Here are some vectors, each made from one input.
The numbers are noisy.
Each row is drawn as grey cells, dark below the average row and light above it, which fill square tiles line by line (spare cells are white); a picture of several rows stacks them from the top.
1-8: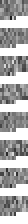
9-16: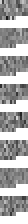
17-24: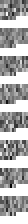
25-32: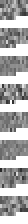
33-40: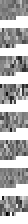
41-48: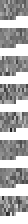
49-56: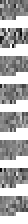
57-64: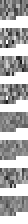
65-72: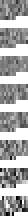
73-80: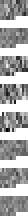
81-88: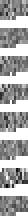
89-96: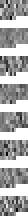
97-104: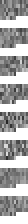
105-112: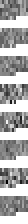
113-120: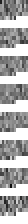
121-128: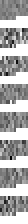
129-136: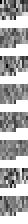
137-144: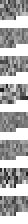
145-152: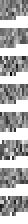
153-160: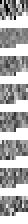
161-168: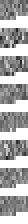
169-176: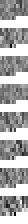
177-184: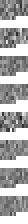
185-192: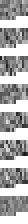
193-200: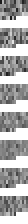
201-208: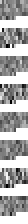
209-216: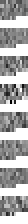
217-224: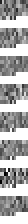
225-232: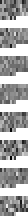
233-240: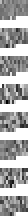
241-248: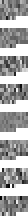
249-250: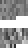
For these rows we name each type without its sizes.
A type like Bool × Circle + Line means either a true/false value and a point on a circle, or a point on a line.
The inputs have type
Bool × Line + Circle.
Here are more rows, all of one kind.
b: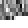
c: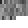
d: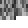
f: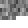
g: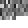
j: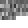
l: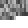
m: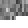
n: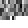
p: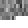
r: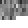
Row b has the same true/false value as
j, n, p and r.
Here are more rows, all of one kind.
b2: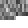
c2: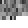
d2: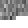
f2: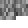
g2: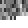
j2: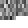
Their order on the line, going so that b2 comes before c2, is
j2, b2, c2, d2, f2, g2.
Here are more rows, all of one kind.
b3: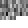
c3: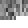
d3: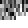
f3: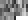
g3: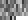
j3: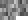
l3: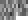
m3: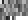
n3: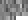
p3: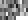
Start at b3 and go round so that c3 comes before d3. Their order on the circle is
b3, j3, m3, g3, c3, f3, p3, d3, l3, n3.
